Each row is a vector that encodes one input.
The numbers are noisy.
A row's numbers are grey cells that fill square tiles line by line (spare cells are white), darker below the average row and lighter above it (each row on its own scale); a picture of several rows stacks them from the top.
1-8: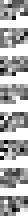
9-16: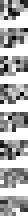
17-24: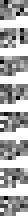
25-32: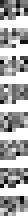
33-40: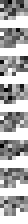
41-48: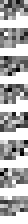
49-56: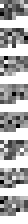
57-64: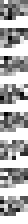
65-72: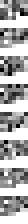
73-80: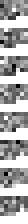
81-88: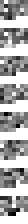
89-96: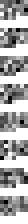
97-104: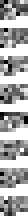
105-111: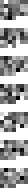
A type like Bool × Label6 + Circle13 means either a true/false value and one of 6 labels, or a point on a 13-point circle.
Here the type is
Bool × (Label6 + Line6).
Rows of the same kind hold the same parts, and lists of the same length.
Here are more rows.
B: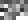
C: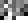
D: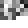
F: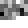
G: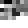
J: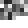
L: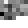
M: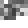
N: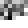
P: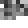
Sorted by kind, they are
B, C, D, G
F, J, L, M, N, P

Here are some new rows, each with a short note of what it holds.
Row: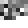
a point on a 6-point line and a true/false value
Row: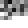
a point on a 6-point line and a true/false value
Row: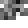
a point on a 6-point line and a true/false value
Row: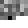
a point on a 6-point line and a true/false value
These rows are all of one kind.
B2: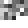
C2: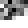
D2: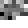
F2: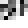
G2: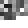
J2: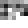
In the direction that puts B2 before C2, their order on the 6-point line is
F2, J2, B2, G2, C2, D2.
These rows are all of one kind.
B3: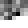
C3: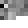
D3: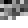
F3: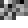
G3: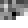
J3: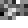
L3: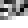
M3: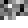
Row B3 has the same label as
J3 and L3.
